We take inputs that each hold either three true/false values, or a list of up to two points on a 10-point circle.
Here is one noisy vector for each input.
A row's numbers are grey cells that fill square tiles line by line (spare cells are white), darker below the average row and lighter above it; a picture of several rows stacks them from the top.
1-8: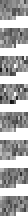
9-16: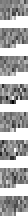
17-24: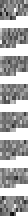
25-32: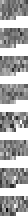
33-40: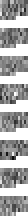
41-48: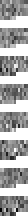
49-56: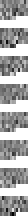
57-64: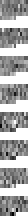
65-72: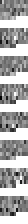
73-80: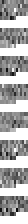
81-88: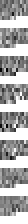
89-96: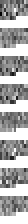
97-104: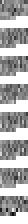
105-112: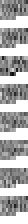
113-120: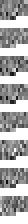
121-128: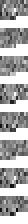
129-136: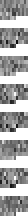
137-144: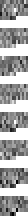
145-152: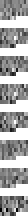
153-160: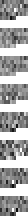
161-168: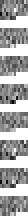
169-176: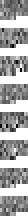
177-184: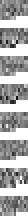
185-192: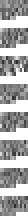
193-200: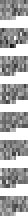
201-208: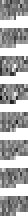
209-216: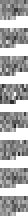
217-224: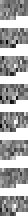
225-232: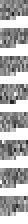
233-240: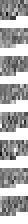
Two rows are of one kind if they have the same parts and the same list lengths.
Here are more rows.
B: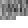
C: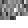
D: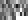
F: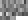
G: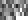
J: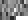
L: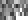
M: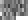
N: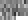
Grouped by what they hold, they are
B, M
C, J
D, G, L
F, N

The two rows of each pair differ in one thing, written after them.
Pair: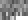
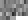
the place on the 10-point circle in item 2 of the list
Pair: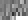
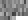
the place on the 10-point circle in item 2 of the list
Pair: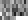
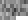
the place on the 10-point circle in item 1 of the list
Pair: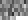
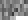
the place on the 10-point circle in item 2 of the list
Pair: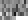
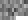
the place on the 10-point circle in item 1 of the list
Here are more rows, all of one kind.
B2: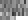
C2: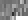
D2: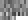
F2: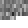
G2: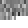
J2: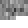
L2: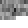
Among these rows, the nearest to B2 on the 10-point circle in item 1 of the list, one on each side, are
D2 and G2.
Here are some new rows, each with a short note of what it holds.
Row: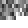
the empty list
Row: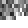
the empty list
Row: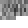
a list of one item
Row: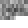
a list of two items
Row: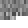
a list of two items
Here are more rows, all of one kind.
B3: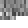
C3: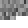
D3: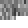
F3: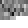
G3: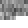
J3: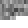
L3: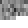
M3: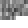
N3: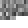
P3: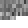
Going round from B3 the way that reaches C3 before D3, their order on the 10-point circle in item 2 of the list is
B3, N3, P3, F3, M3, G3, J3, C3, L3, D3.
